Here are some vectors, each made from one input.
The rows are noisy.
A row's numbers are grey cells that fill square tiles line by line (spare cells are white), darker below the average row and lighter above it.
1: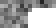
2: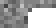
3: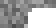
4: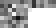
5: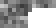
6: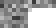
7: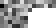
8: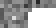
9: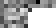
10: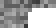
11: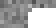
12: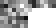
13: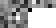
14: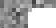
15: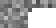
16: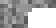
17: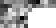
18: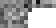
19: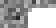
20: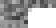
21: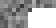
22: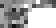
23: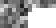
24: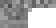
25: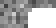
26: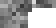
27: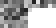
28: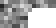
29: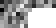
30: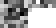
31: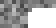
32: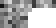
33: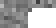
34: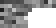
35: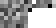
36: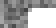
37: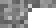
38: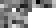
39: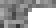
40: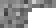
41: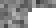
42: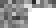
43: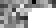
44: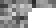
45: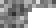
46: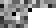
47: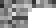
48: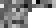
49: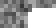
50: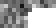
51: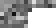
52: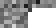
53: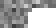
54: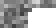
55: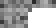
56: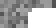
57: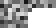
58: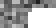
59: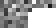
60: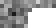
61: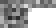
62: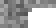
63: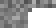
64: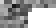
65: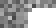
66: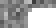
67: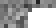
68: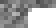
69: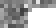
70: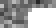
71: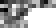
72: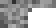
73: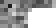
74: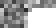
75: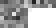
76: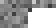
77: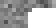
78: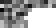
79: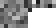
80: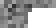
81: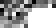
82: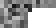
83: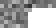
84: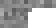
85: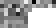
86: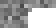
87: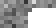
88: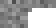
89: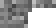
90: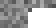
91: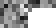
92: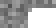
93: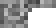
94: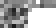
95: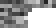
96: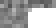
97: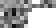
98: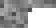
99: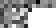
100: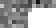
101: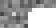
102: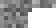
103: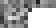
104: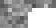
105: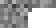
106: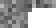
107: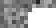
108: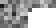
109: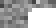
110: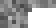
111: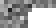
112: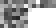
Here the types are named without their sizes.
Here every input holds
either a fixed value, or two labels.
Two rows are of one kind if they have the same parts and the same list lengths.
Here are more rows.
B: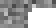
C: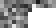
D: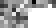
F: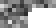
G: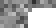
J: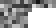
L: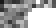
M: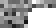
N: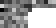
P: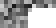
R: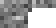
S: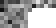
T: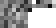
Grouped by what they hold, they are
B, C, D, F, G, J, M, P, R, T
L, N, S

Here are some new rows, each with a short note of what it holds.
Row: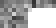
two labels
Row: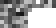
a fixed value
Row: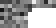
a fixed value
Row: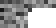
a fixed value
